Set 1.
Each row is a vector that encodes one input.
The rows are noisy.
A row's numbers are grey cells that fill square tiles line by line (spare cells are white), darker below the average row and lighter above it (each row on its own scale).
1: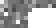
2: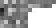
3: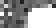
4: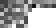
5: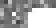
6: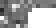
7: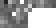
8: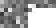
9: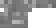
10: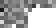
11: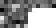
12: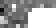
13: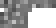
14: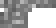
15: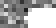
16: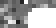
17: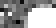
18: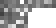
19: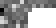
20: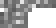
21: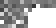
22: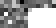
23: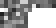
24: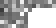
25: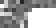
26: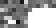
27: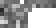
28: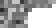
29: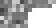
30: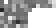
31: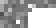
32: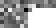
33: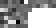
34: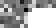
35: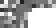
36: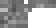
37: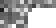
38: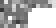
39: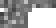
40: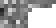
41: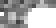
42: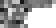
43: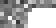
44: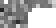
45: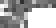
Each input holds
one of 8 labels.
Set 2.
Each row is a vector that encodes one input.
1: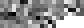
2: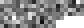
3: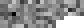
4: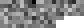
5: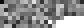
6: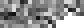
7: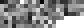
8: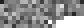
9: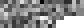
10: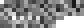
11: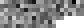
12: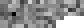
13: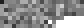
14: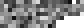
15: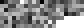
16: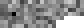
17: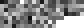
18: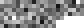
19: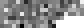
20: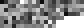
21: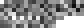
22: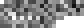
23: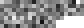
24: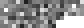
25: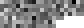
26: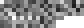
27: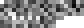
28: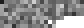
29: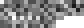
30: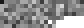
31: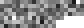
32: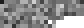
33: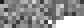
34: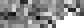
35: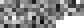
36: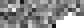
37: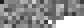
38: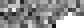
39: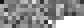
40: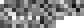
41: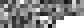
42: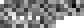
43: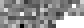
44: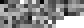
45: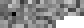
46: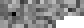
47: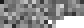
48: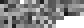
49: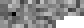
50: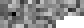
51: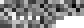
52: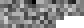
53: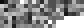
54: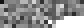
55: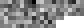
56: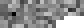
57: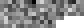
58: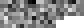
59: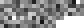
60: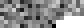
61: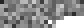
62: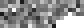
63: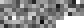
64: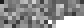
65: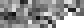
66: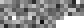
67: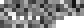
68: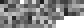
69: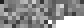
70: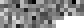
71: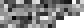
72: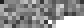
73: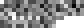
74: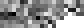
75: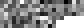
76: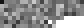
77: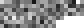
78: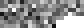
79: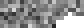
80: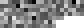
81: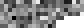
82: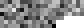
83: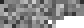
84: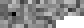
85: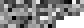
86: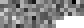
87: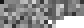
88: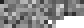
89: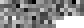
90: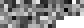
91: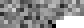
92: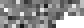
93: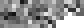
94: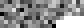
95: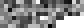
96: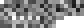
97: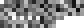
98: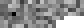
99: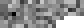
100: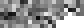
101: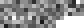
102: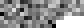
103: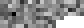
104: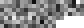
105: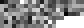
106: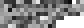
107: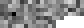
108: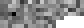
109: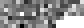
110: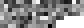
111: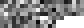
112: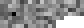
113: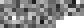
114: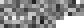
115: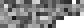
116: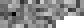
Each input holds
a node of a 13-node tree.
